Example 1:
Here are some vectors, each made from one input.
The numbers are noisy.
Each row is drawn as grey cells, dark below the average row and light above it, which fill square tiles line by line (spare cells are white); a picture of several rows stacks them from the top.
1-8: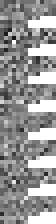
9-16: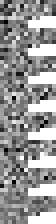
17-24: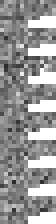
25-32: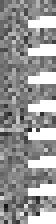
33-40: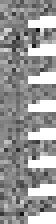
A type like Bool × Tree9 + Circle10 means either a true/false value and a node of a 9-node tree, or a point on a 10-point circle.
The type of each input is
Bool × Bool × Bool × Line5.
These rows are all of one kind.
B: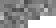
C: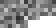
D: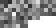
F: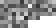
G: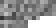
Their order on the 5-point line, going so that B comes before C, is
B, D, C, F, G.
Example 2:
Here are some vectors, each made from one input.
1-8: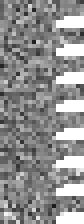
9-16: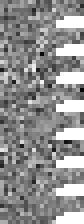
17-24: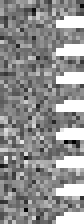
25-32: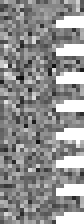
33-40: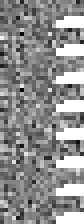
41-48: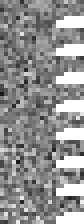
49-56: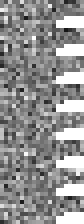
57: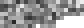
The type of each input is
Line5 + Tree8.
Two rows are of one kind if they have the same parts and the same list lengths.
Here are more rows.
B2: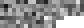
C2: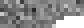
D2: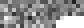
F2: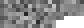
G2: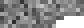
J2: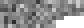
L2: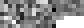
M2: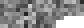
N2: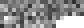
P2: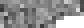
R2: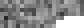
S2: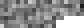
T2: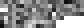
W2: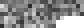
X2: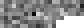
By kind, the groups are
B2, C2, F2, G2, J2, M2, P2, R2, S2, X2
D2, L2, N2, T2, W2

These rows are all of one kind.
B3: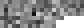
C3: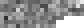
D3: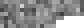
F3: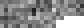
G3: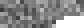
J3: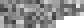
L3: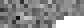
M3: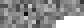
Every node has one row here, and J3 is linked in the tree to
C3 and D3.
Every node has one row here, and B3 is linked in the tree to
F3.
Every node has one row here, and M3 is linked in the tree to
L3.
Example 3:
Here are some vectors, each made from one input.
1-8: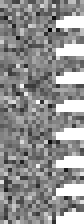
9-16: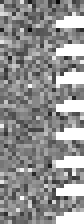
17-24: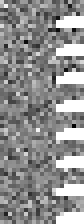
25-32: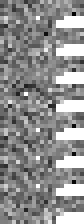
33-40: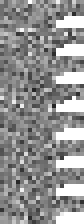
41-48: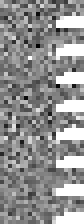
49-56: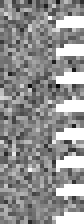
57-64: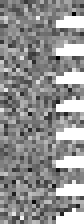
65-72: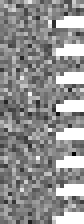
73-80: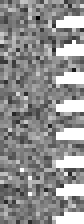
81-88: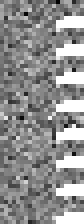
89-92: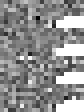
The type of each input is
Line11 × (Tree9 + Unit).
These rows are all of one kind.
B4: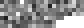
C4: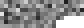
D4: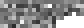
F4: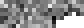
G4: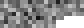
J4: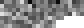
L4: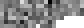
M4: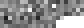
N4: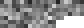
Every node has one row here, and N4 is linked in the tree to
B4 and M4.
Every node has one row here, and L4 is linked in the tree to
C4.
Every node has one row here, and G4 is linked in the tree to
C4 and M4.
